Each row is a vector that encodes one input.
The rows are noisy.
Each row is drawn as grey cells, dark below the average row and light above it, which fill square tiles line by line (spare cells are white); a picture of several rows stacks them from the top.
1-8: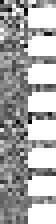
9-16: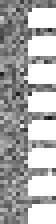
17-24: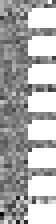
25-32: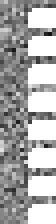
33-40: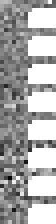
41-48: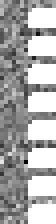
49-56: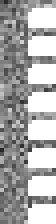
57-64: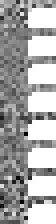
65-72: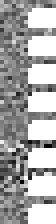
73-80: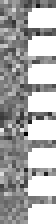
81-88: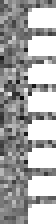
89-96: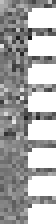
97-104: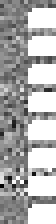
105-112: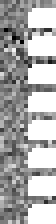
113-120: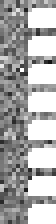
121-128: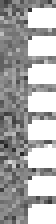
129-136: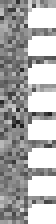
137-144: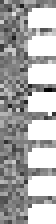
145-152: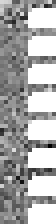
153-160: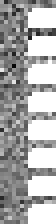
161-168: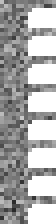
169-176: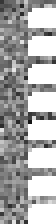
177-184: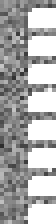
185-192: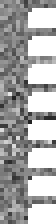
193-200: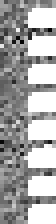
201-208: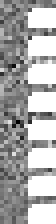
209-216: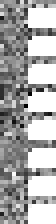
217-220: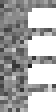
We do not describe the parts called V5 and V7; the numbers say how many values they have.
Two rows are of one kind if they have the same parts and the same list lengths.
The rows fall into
2 kinds.
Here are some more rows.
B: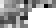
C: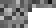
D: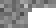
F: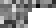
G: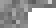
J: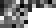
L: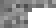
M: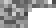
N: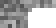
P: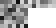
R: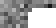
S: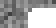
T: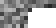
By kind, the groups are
B, C, D, F, G, J, M, S
L, N, P, R, T

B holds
one of 8 labels, three true/false values and a value of V7.
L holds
one of 8 labels, a value of V5 and a value of V7.
